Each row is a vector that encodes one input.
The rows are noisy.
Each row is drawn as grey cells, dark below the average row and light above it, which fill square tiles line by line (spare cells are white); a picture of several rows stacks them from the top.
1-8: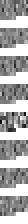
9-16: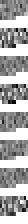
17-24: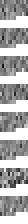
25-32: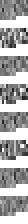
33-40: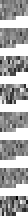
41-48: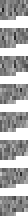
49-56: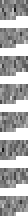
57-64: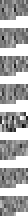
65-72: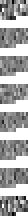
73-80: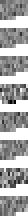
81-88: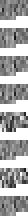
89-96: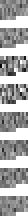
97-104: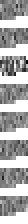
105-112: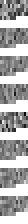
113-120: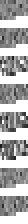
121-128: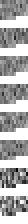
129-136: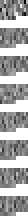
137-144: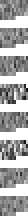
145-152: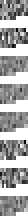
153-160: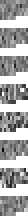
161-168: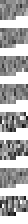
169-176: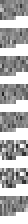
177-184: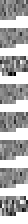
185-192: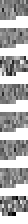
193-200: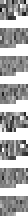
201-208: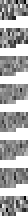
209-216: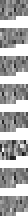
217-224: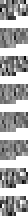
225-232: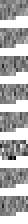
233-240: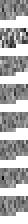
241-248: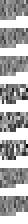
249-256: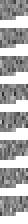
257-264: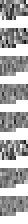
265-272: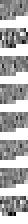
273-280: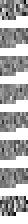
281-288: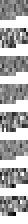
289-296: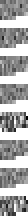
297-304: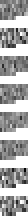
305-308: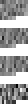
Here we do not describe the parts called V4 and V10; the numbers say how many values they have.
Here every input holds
either a fixed value, or three labels (each one of 5) and four true/false values, or a value of V4 and a value of V10.
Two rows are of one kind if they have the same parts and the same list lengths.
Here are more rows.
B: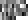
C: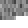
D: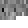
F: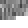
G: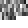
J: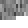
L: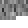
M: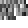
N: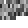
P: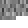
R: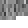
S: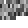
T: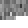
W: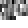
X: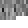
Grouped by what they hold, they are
B, G, M, W
C, D, F, J, L, P, R, T, X
N, S

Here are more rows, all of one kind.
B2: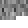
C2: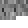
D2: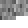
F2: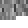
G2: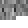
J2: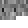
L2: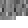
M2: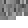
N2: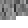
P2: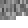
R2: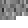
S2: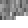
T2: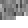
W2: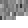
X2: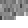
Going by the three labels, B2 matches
C2, G2, J2 and W2.
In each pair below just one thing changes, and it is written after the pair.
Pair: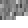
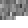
one of the three labels
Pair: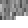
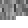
one of the four true/false values
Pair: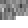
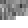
one of the three labels
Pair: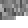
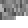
one of the four true/false values
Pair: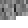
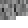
one of the three labels
